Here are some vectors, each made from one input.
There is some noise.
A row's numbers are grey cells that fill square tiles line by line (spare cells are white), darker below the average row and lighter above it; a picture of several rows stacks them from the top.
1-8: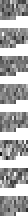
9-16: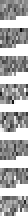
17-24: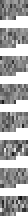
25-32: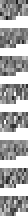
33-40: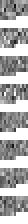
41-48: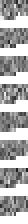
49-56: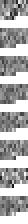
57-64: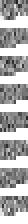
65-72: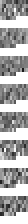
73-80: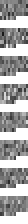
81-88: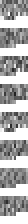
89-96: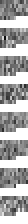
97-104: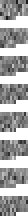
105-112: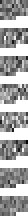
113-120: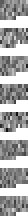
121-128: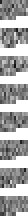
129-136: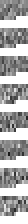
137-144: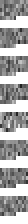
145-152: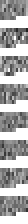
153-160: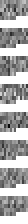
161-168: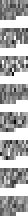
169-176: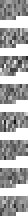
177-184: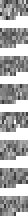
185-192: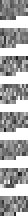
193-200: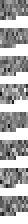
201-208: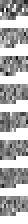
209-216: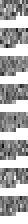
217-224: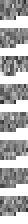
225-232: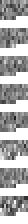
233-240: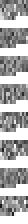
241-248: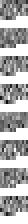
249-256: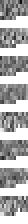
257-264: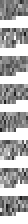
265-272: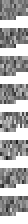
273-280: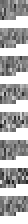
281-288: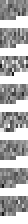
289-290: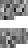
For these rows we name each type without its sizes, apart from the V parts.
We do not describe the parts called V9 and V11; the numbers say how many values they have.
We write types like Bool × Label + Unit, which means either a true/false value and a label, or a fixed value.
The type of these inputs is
(Bool × Bool × Bool + Unit) × V9 × V11 + List(Circle).
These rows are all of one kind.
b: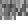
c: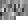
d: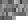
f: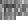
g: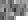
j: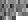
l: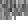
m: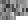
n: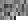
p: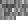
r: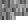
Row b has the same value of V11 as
f, l and p.
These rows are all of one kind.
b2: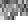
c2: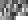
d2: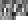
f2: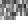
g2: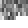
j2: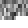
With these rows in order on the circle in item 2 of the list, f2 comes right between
d2 and j2.
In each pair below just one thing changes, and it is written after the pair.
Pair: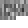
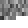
the value of V11
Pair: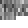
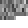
the value of V11
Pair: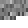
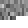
one of the three true/false values
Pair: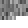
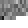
the value of V11
